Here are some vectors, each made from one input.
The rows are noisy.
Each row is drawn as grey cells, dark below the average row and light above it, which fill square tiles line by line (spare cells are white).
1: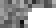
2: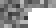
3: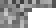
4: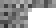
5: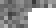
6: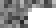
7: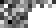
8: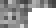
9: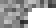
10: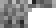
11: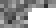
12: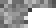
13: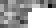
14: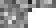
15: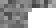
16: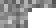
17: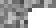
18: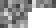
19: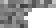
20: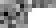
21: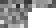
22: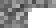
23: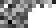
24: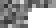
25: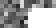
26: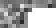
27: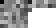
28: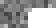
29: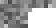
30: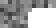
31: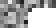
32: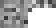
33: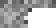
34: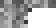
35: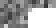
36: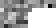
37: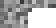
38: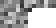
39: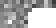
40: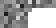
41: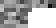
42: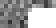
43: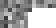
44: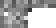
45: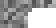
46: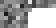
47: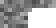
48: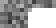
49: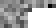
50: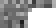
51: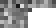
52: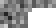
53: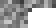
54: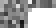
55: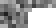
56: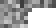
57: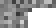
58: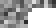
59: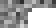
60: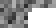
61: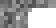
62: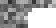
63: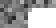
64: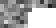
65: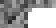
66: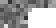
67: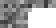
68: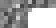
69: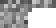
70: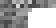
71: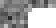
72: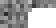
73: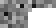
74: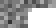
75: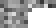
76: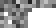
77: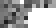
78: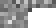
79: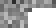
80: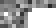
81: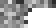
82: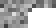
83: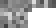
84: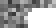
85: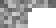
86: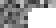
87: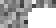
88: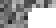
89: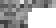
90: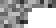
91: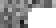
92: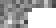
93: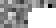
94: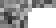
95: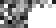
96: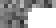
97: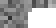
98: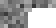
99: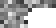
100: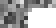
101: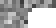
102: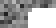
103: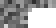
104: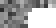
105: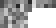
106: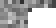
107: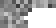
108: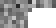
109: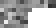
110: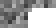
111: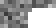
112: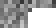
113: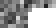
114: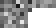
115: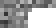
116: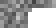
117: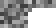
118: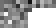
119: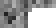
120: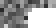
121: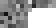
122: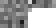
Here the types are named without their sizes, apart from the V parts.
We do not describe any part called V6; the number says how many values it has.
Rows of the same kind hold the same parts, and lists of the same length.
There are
3 kinds of row.
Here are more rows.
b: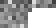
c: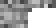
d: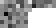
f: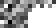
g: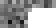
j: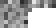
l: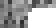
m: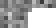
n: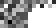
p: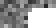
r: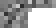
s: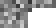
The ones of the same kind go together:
b, c, j, m, s
d, g, l, p, r
f, n

